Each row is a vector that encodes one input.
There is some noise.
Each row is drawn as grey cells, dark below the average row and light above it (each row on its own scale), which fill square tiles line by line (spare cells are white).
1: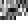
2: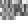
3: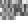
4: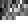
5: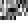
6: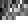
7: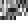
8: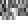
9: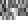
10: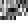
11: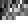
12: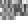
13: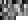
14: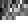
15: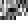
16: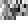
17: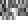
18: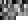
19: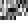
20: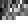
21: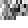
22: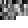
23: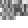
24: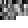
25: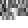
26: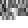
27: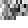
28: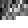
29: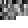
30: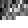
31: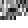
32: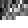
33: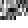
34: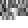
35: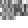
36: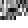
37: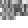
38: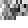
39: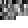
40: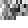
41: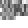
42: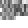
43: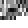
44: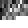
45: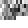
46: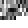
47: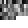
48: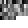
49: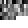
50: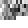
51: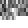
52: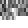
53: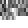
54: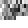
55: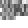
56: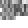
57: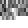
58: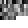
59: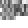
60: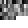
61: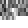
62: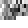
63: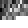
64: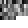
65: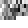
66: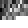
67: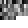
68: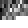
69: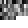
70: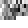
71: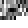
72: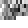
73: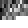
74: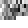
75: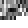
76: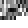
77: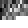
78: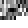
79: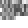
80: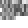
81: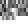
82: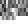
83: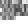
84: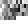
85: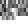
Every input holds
a point on a 6-point circle.
